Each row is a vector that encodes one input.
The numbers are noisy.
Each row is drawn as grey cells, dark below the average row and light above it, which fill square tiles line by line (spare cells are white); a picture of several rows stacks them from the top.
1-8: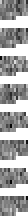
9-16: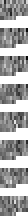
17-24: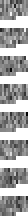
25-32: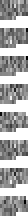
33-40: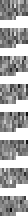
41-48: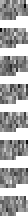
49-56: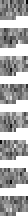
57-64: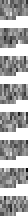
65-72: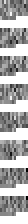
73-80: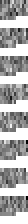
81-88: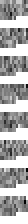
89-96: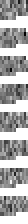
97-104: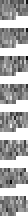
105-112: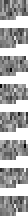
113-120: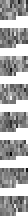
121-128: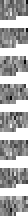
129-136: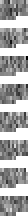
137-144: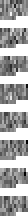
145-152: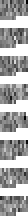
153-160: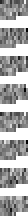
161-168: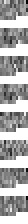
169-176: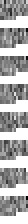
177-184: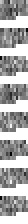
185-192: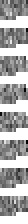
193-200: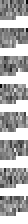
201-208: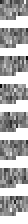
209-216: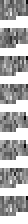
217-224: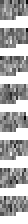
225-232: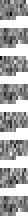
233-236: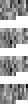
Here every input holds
one of 12 labels and a true/false value.
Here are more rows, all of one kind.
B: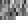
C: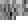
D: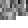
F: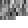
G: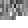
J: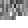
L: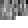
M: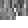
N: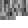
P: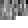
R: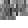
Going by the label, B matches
F, L and P.
